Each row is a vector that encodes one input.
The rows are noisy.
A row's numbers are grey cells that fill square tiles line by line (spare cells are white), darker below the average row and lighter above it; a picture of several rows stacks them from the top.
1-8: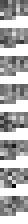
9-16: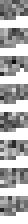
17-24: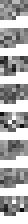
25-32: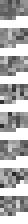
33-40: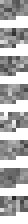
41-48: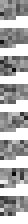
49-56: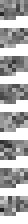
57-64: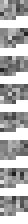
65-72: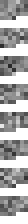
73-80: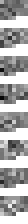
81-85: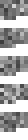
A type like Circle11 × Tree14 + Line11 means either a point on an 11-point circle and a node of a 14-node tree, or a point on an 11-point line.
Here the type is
Bool × (Line4 + Line5).
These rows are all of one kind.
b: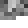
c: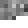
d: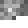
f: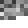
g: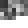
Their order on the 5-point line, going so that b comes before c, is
g, b, d, f, c.
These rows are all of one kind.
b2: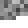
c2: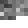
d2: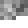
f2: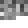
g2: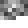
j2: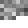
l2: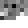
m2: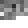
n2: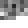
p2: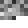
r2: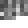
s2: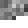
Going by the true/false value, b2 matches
d2, g2, j2 and s2.
